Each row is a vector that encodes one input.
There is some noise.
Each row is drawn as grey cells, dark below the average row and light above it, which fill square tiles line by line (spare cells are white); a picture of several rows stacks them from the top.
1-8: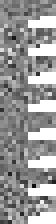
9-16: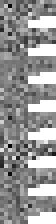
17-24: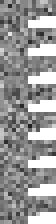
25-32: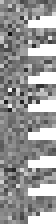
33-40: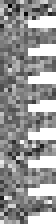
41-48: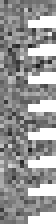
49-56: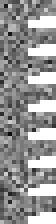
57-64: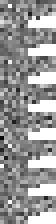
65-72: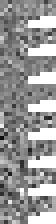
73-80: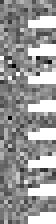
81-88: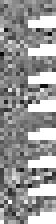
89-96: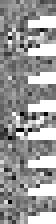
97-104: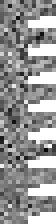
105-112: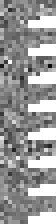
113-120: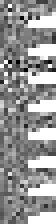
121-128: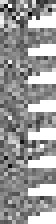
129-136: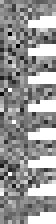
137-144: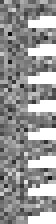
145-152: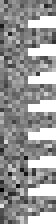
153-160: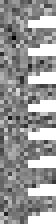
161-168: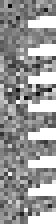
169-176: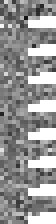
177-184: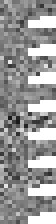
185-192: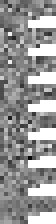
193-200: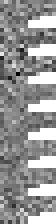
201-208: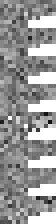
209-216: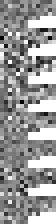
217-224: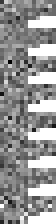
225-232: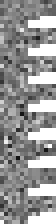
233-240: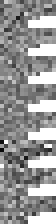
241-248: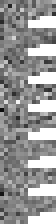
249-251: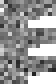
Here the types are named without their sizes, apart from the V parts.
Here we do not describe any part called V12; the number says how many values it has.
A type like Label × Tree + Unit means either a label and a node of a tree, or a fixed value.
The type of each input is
(Bool × Bool × Bool + V12) × Tree.
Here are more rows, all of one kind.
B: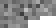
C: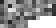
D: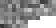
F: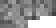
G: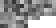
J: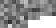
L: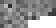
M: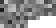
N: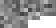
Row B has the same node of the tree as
D and G.
